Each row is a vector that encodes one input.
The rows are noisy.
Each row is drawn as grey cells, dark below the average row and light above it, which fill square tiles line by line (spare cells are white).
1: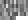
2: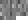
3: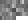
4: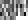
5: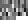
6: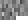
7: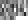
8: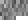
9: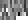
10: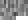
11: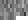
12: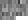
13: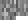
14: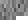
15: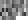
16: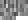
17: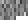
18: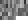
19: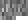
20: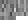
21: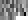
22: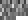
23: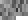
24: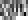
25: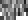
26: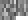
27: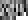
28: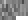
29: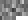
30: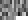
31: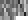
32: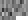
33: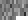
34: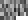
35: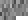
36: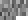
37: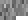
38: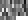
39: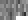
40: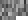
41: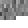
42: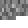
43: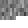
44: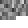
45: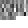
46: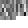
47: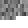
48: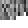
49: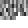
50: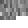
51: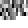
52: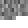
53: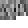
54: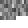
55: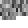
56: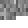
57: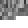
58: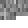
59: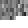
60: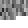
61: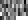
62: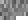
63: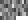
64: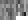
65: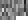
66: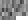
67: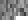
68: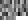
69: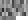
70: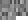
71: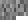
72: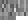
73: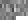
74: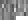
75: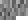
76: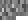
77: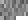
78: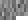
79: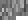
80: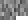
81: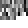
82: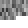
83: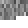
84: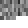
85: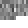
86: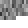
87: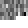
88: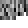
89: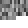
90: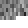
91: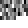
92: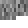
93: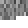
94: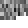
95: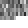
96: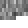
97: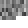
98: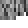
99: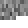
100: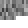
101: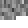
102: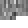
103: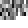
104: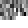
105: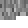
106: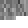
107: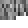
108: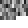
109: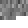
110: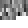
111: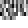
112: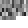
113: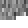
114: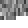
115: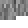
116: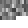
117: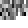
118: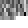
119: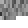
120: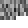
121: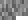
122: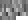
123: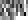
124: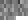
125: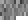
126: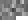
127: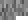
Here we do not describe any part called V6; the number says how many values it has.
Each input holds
a node of an 8-node tree, together with either a point on a 4-point line, or a value of V6.
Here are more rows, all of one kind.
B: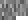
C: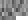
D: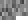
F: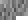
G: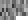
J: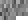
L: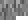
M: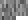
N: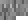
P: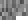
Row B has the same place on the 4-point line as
C and G.
